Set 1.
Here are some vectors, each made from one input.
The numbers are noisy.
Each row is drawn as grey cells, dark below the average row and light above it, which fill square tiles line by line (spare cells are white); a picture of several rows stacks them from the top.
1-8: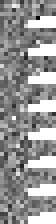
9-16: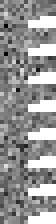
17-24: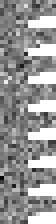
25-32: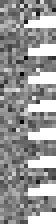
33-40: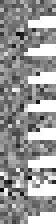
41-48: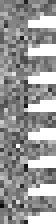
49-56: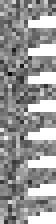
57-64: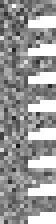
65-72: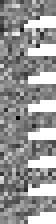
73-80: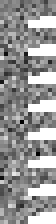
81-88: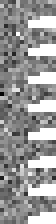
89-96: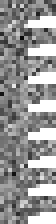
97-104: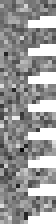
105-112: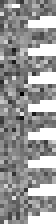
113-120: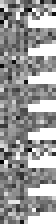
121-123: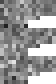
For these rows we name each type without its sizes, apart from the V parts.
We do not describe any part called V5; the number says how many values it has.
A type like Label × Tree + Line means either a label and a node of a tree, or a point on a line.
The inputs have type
(Bool × Bool × Bool + V5) × Circle + Unit.
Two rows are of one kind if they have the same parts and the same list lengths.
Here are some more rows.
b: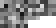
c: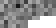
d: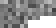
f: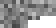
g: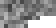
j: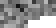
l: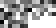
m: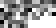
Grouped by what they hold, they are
b, c, d, f, g
j
l, m

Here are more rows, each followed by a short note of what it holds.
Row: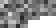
a point on a circle and three true/false values
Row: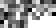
a fixed value
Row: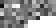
a point on a circle and a value of V5
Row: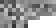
a point on a circle and three true/false values
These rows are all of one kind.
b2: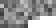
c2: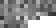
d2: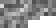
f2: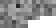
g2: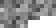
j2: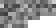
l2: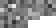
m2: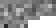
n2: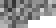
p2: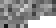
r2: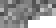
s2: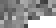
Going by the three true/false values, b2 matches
f2, j2 and s2.
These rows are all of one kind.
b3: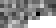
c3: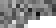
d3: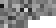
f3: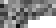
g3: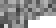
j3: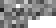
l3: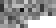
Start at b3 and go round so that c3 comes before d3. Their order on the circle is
b3, j3, c3, l3, d3, g3, f3.
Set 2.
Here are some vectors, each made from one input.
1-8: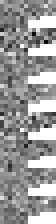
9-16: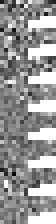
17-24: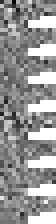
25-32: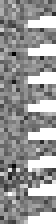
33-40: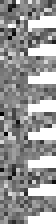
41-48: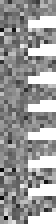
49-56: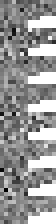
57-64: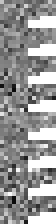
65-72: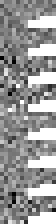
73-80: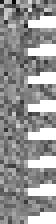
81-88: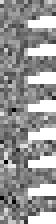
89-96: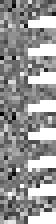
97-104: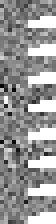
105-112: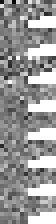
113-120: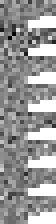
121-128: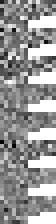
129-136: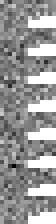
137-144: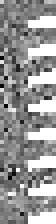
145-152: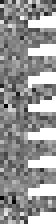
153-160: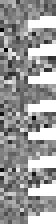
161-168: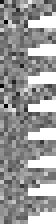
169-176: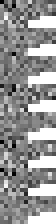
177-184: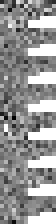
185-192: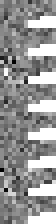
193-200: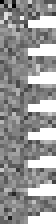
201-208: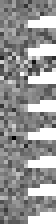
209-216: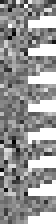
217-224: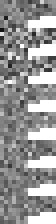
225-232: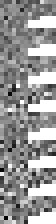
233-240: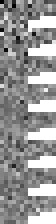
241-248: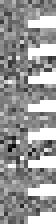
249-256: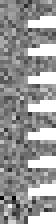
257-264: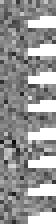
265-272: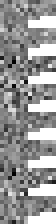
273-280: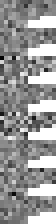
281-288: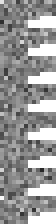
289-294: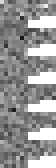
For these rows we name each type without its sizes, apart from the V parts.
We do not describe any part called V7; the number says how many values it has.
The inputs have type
(Bool × Bool × Bool + Unit) × V7 + Circle.
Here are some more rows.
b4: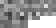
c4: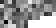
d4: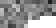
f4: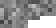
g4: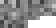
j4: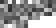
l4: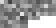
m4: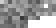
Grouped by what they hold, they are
b4, l4, m4
c4, j4
d4, f4, g4

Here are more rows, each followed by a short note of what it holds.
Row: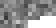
three true/false values and a value of V7
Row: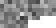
a value of V7
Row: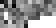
a point on a circle
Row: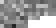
a value of V7
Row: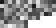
a point on a circle
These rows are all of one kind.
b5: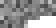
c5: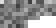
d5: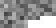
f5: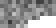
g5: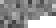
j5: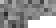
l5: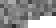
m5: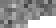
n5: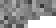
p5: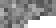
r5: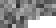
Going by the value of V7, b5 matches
c5, g5, n5 and r5.
